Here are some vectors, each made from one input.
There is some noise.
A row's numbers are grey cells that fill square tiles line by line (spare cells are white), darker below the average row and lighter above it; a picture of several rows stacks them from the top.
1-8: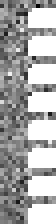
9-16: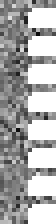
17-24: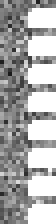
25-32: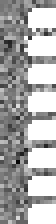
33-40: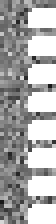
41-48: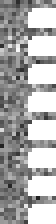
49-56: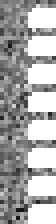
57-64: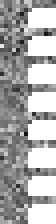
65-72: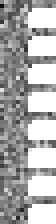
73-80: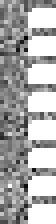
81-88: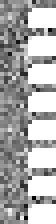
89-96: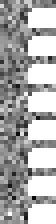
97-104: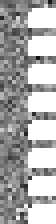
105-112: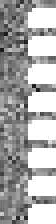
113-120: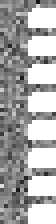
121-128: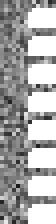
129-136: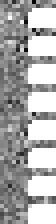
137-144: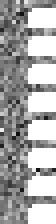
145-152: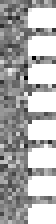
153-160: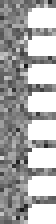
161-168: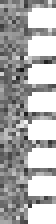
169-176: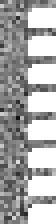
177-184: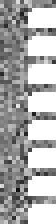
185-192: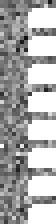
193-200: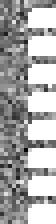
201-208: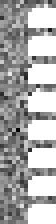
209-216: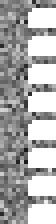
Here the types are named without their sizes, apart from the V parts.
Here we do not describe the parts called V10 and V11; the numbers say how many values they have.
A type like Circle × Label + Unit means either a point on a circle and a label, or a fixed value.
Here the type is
Bool × V11 + Label × V10 + Unit.
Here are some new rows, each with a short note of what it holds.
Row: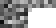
a fixed value
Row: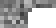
a label and a value of V10
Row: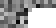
a label and a value of V10
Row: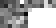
a fixed value
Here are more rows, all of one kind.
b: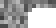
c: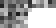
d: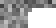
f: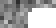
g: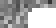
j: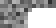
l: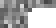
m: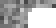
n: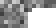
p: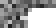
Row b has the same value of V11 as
d, j, n and p.
